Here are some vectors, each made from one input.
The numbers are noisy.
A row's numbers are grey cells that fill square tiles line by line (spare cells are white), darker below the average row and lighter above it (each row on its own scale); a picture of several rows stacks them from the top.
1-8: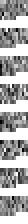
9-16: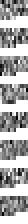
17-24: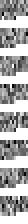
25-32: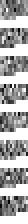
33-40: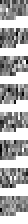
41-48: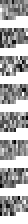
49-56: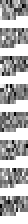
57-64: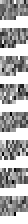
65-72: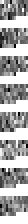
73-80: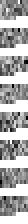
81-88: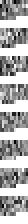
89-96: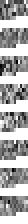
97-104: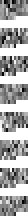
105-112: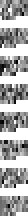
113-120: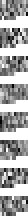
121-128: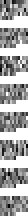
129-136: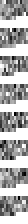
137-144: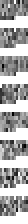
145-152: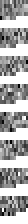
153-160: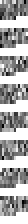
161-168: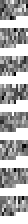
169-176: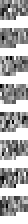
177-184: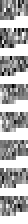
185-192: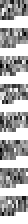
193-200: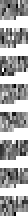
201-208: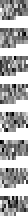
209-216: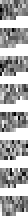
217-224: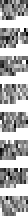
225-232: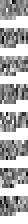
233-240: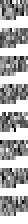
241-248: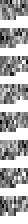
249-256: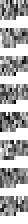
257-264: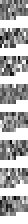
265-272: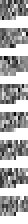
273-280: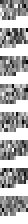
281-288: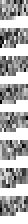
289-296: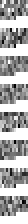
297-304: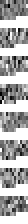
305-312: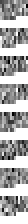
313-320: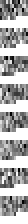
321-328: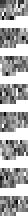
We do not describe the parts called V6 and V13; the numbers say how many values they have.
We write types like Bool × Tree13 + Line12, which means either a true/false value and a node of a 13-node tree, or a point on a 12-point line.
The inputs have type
(Bool × V6 + Label4) × V13 + Label7.
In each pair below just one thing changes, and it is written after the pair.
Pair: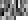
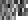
the value of V6
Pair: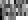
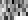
the true/false value
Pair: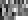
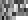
the value of V6
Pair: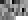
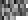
the value of V6
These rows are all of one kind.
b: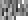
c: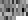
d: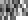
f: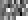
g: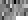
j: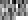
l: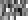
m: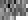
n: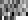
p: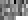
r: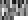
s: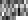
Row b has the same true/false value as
c, d, n and s.
